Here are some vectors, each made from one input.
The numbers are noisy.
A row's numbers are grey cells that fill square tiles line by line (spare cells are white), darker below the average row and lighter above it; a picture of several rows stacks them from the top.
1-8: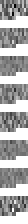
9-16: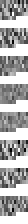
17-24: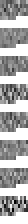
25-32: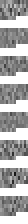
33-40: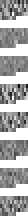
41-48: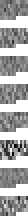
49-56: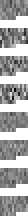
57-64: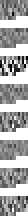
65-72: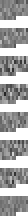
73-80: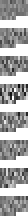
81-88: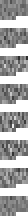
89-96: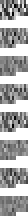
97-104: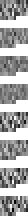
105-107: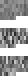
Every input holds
a list of up to three points on a 5-point line.
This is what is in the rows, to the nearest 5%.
All of them are lists of up to three points on a 5-point line: about 5% are empty, 30% hold one, 30% two and 40% three.
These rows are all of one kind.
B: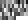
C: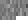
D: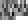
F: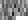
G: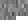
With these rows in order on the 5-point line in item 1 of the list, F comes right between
B and G.
